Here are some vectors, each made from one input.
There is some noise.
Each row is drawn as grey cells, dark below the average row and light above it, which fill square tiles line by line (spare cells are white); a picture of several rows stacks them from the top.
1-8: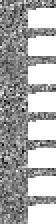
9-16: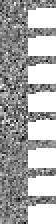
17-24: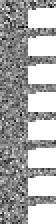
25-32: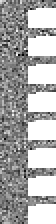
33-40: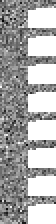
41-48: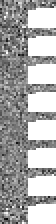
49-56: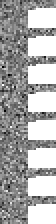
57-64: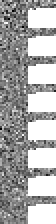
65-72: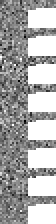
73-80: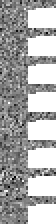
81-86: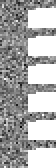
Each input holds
a point on a 5-point line, together with either a point on a 5-point line, or four true/false values.
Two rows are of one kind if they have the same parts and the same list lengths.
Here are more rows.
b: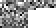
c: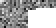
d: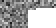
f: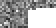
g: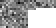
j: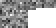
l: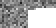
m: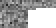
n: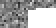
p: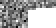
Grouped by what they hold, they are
b, c
d, f, g, j, l, m, n, p

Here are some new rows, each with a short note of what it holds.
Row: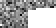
a point on each of two 5-point lines
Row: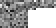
a point on a 5-point line and four true/false values
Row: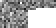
a point on each of two 5-point lines
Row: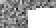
a point on each of two 5-point lines
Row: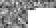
a point on each of two 5-point lines
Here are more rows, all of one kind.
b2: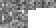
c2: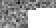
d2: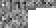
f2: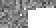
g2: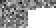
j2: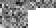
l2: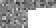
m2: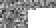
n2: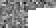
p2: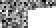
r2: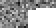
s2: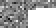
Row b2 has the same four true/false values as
f2, m2 and p2.
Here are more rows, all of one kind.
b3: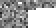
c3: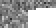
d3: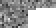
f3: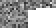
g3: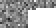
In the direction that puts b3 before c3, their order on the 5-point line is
g3, b3, c3, f3, d3.
